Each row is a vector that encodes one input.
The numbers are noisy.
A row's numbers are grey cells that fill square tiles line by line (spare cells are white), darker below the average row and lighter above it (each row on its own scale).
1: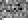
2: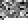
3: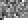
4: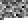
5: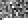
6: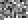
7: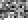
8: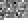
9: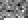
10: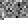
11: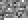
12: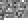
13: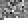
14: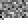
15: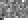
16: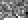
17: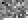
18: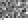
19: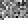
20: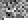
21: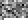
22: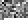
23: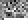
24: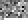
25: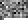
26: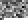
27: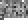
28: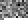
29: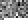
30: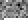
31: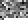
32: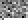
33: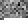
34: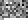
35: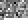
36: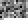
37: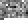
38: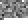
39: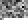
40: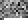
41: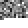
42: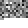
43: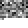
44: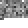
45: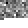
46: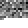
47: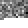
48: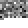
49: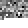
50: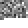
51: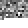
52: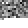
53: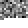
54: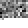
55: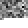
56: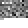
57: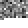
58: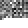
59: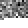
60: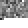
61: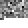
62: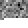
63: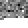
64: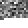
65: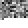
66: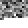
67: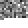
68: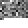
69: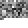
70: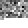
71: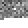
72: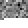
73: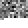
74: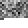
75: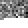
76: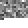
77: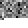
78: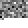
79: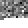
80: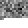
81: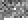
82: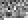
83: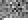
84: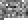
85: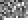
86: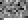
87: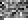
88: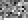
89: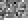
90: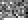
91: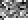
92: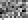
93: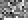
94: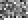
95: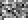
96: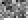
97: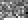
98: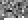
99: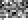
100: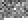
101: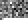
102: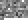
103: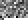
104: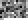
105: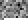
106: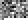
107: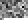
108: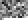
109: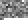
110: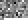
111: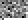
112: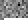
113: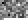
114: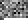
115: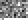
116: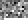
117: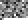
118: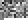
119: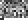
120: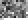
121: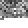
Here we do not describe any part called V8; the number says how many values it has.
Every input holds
one of 5 labels, together with either a point on an 11-point line, or a value of V8.
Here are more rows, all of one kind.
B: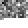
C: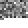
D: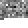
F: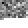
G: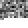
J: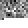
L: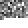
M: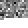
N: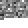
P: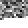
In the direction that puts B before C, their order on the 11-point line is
D, N, M, P, J, L, F, B, C, G.
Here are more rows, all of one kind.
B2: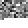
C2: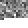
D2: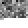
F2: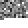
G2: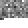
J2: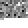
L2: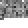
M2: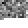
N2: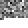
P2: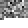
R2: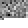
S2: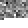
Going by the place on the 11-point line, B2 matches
F2 and M2.
